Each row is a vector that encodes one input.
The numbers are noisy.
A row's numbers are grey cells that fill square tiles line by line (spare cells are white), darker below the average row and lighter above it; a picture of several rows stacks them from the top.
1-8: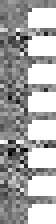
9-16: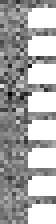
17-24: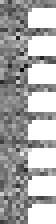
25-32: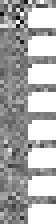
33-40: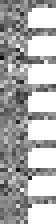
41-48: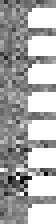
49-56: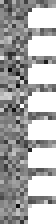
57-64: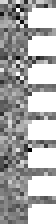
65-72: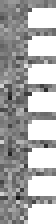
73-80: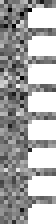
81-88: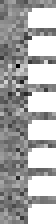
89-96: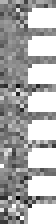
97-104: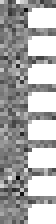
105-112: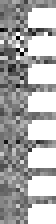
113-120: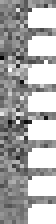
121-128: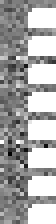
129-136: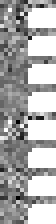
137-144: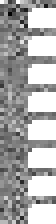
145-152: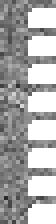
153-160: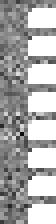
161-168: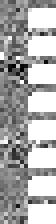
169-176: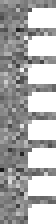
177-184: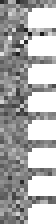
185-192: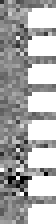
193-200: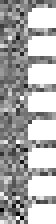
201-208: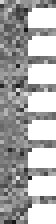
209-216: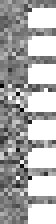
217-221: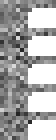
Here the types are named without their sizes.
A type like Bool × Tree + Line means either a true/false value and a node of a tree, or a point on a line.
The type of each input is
Bool × Bool × Bool × (Circle + Unit) + Line.
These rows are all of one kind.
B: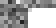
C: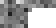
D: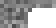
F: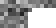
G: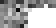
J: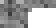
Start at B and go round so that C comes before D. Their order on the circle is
B, C, J, G, F, D.
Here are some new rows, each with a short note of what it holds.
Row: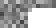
three true/false values
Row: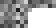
a point on a circle and three true/false values
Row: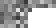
three true/false values
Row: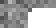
three true/false values
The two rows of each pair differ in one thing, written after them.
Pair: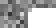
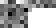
one of the three true/false values
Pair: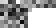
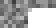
one of the three true/false values
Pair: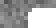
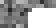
one of the three true/false values
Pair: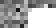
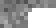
one of the three true/false values
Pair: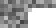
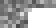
one of the three true/false values
